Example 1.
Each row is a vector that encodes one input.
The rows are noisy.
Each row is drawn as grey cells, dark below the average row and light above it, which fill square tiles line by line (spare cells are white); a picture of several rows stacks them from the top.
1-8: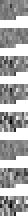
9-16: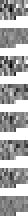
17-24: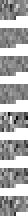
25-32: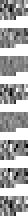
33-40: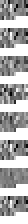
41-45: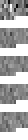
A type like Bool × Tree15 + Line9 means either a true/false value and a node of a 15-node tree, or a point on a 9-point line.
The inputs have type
Line6.
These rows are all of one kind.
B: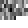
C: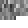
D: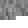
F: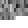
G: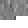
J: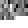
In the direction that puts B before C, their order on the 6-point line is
B, C, G, D, F, J.
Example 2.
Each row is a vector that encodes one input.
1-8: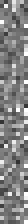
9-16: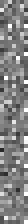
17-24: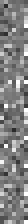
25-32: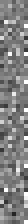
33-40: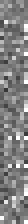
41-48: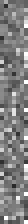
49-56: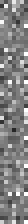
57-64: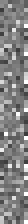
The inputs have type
Tree13.
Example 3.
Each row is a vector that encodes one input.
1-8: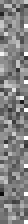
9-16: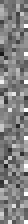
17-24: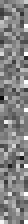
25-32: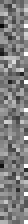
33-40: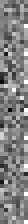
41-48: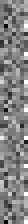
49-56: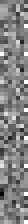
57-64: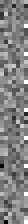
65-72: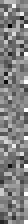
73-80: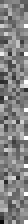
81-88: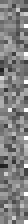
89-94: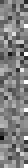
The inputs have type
Tree12 + Unit.
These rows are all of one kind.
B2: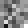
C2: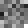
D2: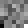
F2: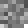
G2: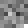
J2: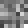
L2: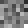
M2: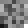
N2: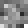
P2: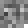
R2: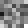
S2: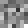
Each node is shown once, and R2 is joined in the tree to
C2 and N2.
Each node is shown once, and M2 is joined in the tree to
B2 and D2.
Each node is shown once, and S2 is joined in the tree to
P2.
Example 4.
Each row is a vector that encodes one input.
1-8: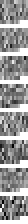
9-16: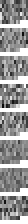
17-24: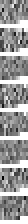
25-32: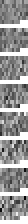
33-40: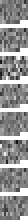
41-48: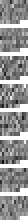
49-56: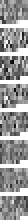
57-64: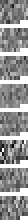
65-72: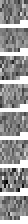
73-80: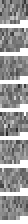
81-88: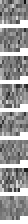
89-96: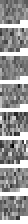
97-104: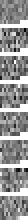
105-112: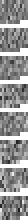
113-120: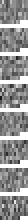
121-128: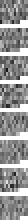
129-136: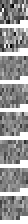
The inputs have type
Tree7.
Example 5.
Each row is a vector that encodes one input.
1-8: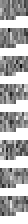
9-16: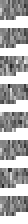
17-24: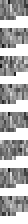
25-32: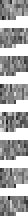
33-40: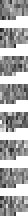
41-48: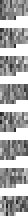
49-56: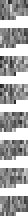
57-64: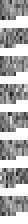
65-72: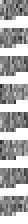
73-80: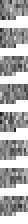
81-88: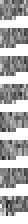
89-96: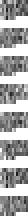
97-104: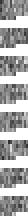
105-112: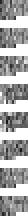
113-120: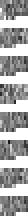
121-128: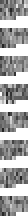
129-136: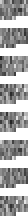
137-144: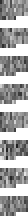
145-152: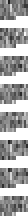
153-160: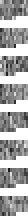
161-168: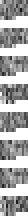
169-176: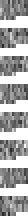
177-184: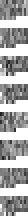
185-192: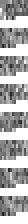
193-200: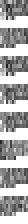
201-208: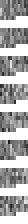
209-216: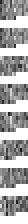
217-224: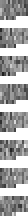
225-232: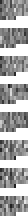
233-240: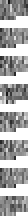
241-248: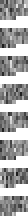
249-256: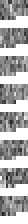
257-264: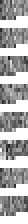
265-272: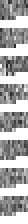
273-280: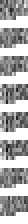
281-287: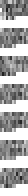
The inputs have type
Circle13.
